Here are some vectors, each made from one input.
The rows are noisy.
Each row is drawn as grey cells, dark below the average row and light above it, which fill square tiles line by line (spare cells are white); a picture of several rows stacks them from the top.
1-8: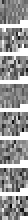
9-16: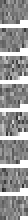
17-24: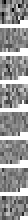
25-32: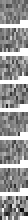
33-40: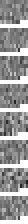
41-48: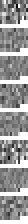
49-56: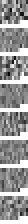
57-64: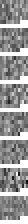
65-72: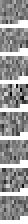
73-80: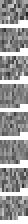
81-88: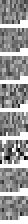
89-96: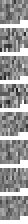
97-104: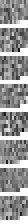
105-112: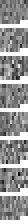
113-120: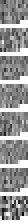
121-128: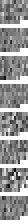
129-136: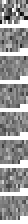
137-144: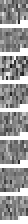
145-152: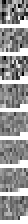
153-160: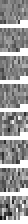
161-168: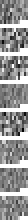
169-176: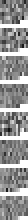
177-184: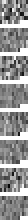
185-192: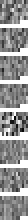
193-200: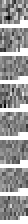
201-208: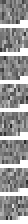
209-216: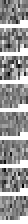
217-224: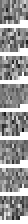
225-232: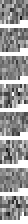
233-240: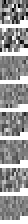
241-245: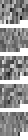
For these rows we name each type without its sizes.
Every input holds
a list of items, each a point on a line and a true/false value.
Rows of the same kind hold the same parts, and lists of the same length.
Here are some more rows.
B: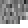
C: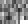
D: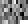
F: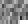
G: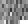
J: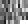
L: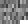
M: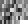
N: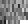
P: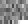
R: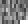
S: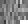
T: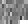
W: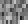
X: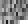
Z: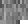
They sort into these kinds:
B, J, L, M, S, Z
C, N, R
D
F, G, P, T, W, X

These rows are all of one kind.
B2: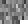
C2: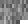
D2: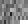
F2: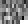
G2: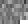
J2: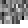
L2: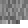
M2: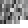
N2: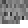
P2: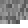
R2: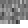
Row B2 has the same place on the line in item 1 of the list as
G2, J2, L2 and P2.
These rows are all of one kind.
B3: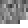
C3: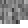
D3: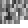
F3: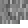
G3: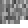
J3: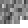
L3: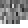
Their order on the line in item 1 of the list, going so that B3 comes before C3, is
L3, J3, F3, D3, G3, B3, C3.
